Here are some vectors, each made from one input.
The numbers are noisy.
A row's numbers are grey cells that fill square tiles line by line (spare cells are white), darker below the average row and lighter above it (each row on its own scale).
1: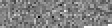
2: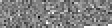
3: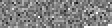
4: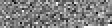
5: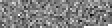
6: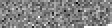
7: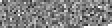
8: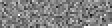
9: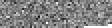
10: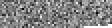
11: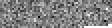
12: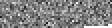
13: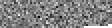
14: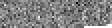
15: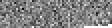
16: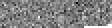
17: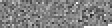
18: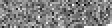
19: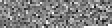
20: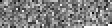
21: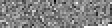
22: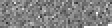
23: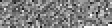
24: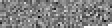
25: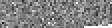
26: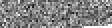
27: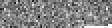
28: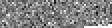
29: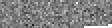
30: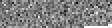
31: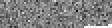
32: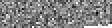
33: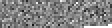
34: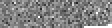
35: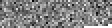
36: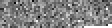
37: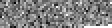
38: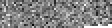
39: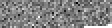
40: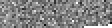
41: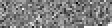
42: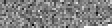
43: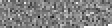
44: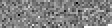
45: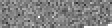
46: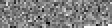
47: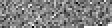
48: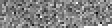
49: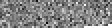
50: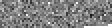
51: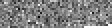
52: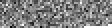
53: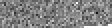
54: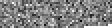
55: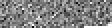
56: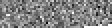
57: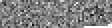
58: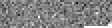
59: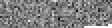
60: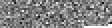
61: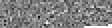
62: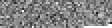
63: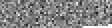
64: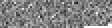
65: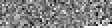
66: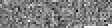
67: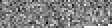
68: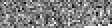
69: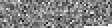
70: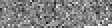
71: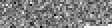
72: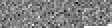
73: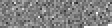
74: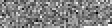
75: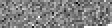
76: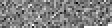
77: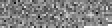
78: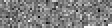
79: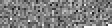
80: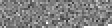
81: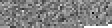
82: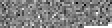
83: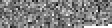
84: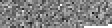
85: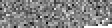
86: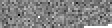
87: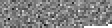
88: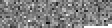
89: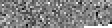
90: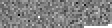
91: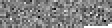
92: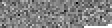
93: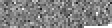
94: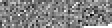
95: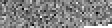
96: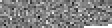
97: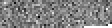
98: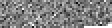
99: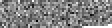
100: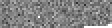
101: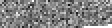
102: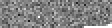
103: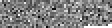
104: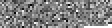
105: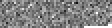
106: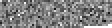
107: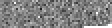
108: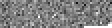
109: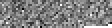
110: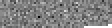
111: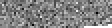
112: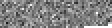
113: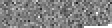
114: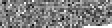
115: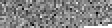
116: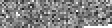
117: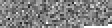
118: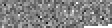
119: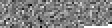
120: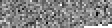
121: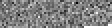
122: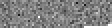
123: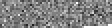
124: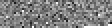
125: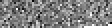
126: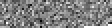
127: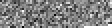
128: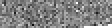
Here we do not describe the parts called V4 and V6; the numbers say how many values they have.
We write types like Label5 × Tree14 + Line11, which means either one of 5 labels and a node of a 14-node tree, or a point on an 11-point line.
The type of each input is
Line5 × (Line5 + V4) + V6.
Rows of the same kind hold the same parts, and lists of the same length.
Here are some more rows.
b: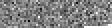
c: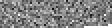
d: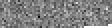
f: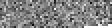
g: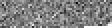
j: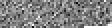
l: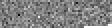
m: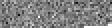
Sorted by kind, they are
b, g, j, l, m
c, f
d

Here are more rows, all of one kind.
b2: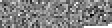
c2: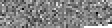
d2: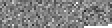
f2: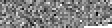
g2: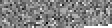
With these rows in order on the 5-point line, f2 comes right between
b2 and c2.
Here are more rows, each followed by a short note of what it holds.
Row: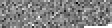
a value of V6
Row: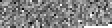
a point on each of two 5-point lines
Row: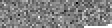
a value of V6
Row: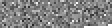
a point on a 5-point line and a value of V4
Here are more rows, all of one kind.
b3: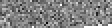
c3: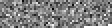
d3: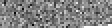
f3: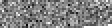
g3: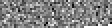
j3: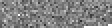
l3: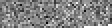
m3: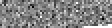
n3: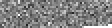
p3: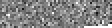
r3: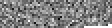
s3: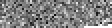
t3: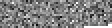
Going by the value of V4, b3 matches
n3 and s3.
